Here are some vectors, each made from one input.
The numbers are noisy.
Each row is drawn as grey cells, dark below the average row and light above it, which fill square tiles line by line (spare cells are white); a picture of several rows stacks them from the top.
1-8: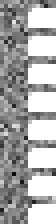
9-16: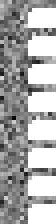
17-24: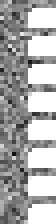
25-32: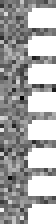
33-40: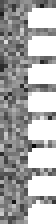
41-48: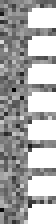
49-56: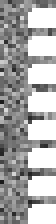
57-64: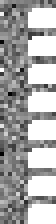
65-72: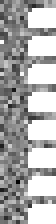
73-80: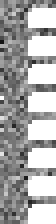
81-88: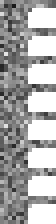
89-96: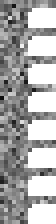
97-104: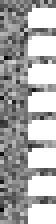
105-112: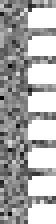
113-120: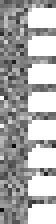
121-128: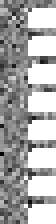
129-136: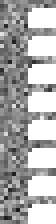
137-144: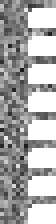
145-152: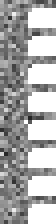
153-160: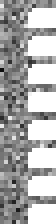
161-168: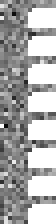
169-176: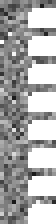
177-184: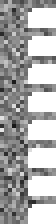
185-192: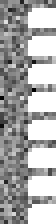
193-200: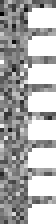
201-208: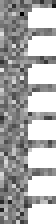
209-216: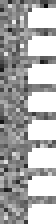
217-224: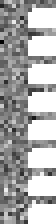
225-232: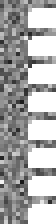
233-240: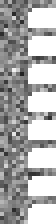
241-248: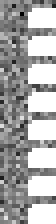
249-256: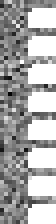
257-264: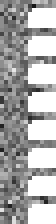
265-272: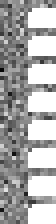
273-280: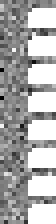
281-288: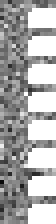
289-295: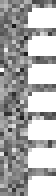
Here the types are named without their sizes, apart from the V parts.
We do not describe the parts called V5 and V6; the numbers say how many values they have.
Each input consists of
either a fixed value, or a label and a value of V5, or a true/false value and a value of V6.
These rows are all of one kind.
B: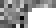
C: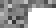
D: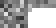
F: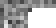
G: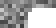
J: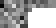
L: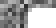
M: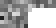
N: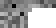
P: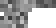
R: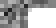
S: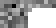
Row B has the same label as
D, G and J.
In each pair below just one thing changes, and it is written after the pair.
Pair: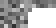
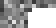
the value of V5
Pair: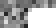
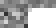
the label
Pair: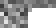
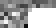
the label
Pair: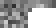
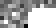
the label
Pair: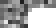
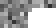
the label
